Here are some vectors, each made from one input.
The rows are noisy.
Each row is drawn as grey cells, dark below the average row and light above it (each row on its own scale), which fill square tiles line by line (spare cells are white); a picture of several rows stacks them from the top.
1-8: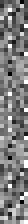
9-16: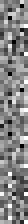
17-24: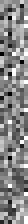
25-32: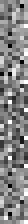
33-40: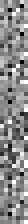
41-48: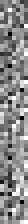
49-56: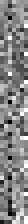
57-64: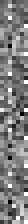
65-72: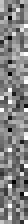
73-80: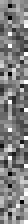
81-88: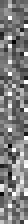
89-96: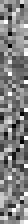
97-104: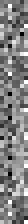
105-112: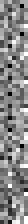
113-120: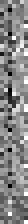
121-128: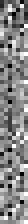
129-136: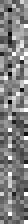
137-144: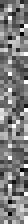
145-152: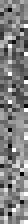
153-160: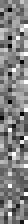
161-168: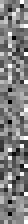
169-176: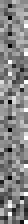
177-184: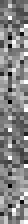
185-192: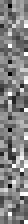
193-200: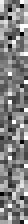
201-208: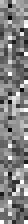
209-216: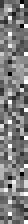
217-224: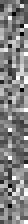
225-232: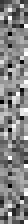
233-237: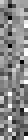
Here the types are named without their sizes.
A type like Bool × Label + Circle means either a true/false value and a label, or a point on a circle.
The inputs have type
Bool × Bool × Bool.
